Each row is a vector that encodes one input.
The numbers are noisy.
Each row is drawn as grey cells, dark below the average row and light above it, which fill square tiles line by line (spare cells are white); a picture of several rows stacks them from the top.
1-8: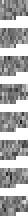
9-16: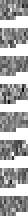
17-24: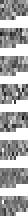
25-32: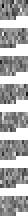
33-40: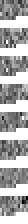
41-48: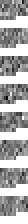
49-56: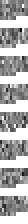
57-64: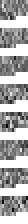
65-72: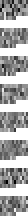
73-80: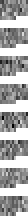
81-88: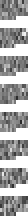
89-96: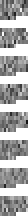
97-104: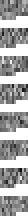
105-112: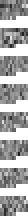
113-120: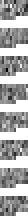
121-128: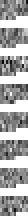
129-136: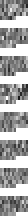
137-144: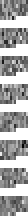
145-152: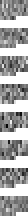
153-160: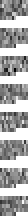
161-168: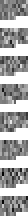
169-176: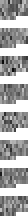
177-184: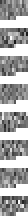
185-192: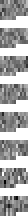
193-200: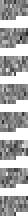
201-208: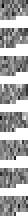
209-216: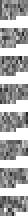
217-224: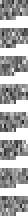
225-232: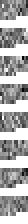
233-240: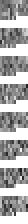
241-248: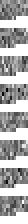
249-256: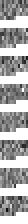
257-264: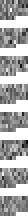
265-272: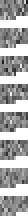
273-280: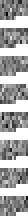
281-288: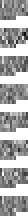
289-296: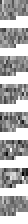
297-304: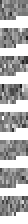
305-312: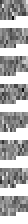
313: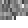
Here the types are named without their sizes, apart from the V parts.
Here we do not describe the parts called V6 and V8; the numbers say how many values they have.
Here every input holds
either a label, a true/false value and a value of V8, or a value of V6.
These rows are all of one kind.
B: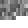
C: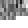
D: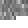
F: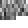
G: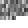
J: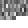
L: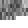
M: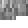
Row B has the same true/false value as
C and L.
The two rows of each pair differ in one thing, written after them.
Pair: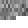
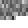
the value of V8
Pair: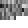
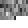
the value of V8
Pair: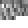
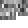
the value of V8
